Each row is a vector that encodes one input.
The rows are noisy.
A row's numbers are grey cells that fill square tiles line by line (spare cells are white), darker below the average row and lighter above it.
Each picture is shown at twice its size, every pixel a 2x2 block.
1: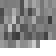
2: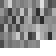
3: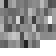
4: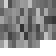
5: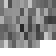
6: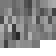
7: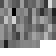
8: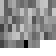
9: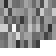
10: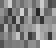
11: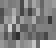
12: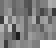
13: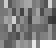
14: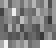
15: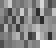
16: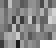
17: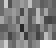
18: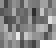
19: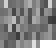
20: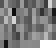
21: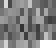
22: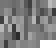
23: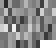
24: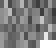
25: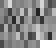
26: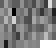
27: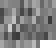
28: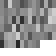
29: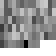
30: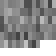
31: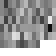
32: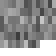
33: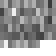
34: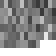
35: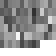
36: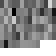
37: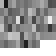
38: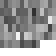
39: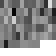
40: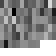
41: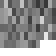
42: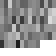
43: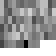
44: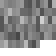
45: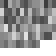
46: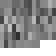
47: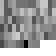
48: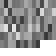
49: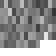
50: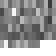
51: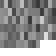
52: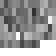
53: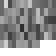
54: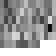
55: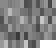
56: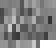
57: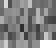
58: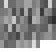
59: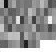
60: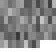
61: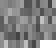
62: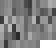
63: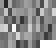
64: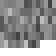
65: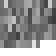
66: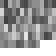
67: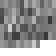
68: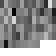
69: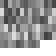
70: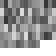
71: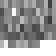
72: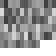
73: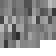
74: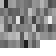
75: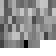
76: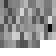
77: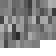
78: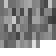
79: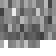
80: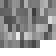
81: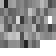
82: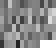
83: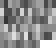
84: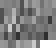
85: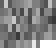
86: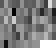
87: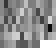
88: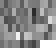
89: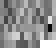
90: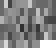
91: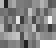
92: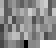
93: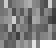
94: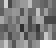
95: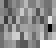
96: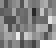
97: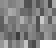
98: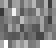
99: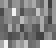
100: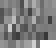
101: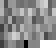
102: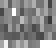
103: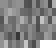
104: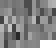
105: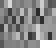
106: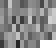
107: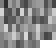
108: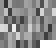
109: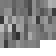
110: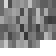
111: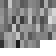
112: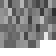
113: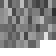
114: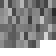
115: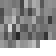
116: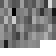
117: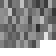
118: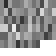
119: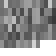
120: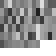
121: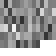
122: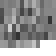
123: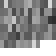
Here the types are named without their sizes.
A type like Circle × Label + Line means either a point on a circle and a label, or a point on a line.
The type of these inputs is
Bool × Bool × Bool + Label.
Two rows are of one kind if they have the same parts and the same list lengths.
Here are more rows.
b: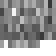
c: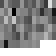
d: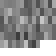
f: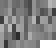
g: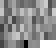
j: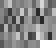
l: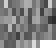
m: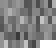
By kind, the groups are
b, c, d, f, l, m
g, j

